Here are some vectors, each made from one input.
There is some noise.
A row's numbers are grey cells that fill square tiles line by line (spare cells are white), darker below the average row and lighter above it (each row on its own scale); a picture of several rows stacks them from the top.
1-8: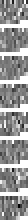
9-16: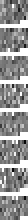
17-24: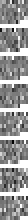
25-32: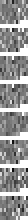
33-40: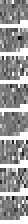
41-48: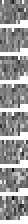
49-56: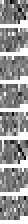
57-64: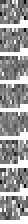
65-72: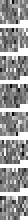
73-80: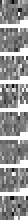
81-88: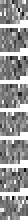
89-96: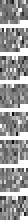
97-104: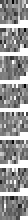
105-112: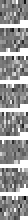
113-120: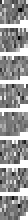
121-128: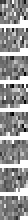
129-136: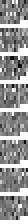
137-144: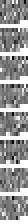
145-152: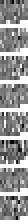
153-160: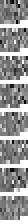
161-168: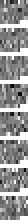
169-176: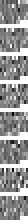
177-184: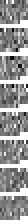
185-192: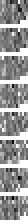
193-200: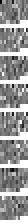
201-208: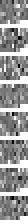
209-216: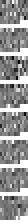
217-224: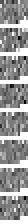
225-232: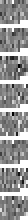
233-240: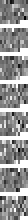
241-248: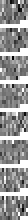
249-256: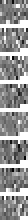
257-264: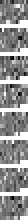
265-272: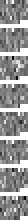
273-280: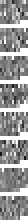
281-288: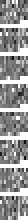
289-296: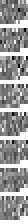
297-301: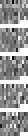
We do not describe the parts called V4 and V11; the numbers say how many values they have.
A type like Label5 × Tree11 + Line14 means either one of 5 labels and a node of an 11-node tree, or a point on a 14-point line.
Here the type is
Bool × V4 + Line14 × V11.
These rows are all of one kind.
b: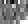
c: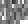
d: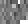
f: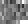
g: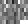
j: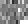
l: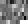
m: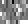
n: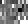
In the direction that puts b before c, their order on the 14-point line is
l, m, j, g, b, d, c, n, f.
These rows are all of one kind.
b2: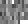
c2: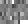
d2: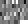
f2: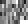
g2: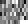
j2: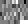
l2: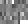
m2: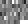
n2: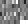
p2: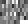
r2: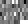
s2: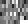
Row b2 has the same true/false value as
c2 and l2.
